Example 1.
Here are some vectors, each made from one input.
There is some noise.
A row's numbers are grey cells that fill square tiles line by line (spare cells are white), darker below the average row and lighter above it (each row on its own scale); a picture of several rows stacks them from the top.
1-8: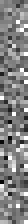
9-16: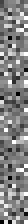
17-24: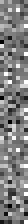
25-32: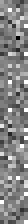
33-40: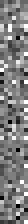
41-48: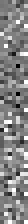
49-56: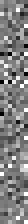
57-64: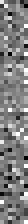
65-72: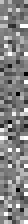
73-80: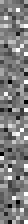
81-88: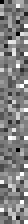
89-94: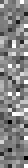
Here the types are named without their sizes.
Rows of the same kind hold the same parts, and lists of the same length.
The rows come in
2 kinds.
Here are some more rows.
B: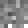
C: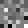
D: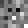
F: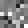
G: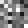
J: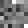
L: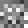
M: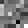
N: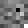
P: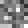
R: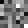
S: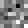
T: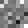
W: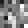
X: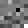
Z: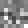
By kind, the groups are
B, C, D, F, G, L, M, N, P, R, W, X, Z
J, S, T

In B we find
a label and four true/false values.
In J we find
a label and a point on a line.
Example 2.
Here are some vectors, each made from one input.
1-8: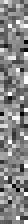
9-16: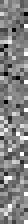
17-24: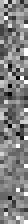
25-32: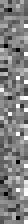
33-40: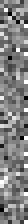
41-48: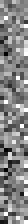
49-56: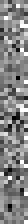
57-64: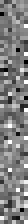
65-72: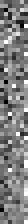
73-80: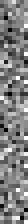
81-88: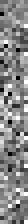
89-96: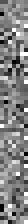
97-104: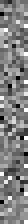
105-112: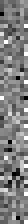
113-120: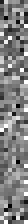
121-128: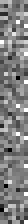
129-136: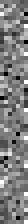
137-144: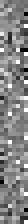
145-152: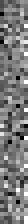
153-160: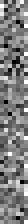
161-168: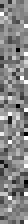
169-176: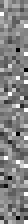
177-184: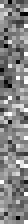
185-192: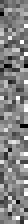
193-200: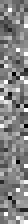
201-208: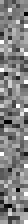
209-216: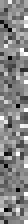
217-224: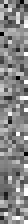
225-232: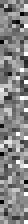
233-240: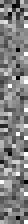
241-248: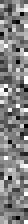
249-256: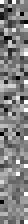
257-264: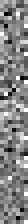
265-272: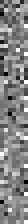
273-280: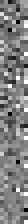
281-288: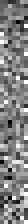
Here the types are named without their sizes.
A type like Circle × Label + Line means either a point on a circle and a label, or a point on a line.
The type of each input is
Bool × Bool × Bool × Label × Label + Unit.
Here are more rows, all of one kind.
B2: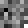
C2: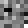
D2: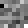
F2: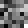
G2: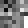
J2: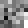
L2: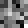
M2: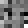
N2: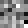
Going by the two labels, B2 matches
C2 and M2.
